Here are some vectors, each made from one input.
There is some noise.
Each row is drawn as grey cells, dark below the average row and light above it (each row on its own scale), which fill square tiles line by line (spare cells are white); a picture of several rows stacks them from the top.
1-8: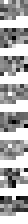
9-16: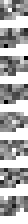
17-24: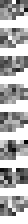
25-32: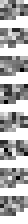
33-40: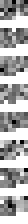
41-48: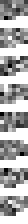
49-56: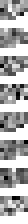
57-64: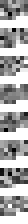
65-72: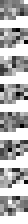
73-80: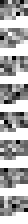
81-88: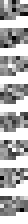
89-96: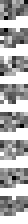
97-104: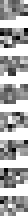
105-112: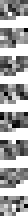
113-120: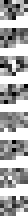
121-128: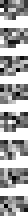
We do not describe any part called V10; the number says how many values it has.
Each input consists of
a point on an 8-point circle, a true/false value and a value of V10.
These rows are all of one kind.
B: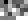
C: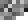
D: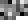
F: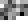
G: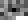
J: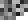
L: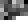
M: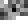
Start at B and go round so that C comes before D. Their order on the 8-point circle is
B, C, J, F, M, G, D, L.
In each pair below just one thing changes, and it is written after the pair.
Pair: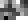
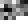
the value of V10
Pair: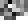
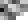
the true/false value
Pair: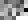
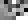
the true/false value
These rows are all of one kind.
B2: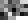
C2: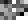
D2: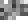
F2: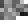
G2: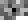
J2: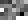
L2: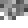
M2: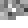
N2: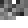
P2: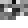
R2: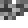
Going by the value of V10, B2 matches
C2, D2, F2 and J2.
